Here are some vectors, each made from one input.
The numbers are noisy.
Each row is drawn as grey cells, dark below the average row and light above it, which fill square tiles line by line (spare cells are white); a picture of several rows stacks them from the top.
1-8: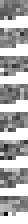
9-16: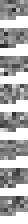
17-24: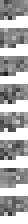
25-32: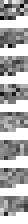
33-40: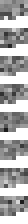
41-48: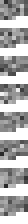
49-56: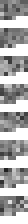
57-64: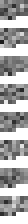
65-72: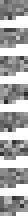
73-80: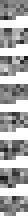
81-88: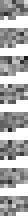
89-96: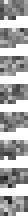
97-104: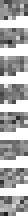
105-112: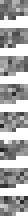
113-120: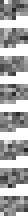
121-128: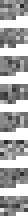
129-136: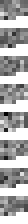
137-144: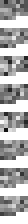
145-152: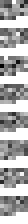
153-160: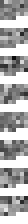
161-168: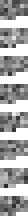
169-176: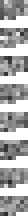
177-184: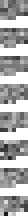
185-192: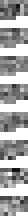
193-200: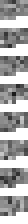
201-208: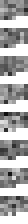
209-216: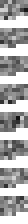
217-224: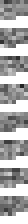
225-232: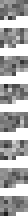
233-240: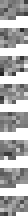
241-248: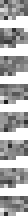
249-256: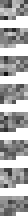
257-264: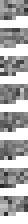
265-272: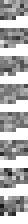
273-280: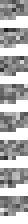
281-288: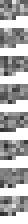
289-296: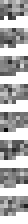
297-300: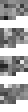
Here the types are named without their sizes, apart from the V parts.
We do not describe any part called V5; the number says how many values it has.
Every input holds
a label, together with either a point on a line, or a value of V5.
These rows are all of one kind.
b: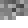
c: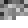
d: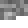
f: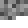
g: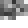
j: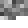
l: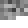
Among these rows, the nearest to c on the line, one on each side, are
g and l.
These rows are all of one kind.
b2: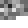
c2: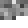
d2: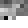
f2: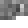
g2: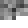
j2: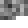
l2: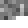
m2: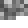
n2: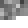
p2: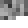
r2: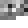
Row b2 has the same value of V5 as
f2, j2, l2 and p2.
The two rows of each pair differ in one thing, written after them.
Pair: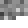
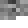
the label
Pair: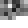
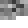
the label
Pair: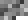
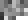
the place on the line
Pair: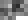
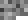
the label
